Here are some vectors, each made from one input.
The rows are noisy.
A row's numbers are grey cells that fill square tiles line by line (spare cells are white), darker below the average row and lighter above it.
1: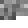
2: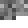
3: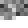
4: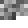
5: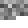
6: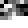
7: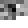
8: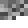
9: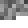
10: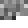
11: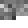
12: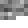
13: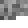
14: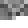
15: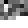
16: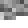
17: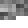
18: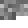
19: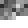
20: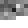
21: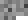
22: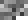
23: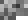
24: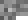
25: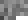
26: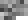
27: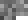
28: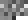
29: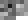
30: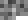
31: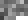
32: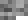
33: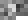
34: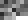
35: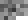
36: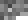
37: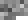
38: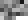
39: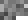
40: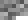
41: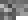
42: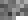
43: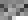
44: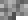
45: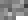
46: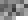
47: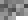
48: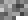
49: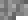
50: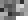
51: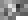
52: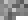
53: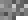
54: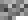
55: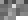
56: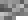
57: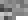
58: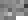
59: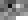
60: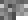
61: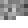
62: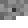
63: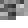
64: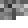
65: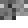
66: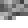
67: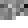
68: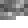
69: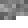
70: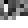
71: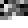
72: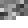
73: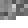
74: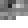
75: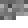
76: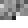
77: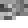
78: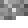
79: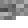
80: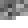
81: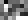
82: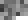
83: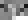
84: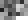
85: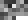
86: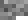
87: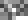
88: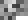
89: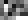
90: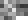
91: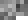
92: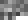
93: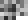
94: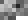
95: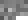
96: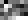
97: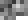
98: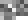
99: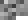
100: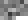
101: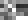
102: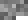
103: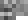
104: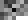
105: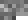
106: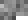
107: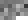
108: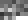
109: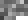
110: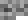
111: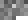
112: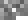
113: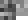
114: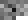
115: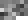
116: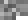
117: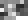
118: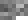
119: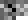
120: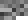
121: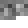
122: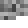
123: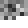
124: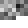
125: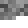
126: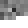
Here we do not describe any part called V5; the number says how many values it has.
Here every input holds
a list of up to two items, each a true/false value and a value of V5.
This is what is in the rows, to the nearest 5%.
All of them are lists of up to two items, each a true/false value and a value of V5: about 5% are empty, 45% hold one and 50% two.
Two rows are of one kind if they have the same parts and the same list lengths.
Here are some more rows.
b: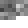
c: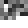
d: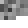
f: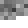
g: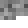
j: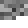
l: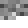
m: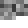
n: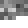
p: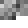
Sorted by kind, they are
b, d, f, g, l, m
c
j, n, p

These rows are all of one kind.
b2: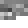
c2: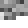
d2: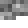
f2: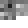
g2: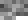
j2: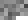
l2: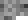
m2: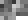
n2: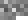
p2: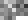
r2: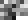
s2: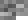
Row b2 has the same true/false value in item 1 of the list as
f2, j2, l2 and s2.
